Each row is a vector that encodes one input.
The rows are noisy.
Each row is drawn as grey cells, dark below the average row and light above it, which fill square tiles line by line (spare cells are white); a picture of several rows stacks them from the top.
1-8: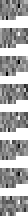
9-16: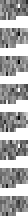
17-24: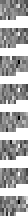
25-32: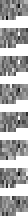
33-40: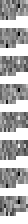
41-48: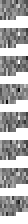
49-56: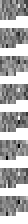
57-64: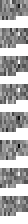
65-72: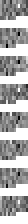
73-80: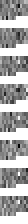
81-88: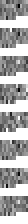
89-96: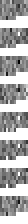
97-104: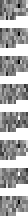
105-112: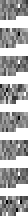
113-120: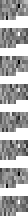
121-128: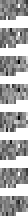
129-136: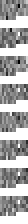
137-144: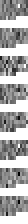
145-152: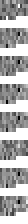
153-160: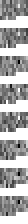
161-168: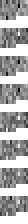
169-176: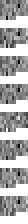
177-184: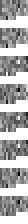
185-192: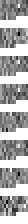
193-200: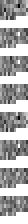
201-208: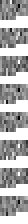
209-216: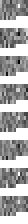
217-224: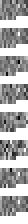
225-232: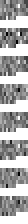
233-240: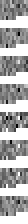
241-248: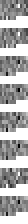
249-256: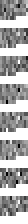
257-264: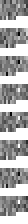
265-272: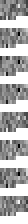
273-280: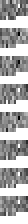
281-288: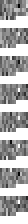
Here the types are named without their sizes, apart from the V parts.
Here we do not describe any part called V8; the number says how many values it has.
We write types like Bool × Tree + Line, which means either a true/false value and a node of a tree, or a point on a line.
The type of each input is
Bool × List(Circle + V8).
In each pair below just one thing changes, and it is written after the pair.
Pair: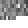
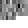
the true/false value
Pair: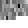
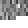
the true/false value
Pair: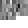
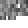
the true/false value
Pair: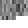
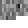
the place on the circle in item 1 of the list
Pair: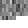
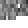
the true/false value
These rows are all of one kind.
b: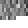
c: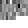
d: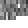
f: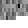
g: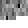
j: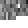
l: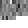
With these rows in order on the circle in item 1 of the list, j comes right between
d and l.
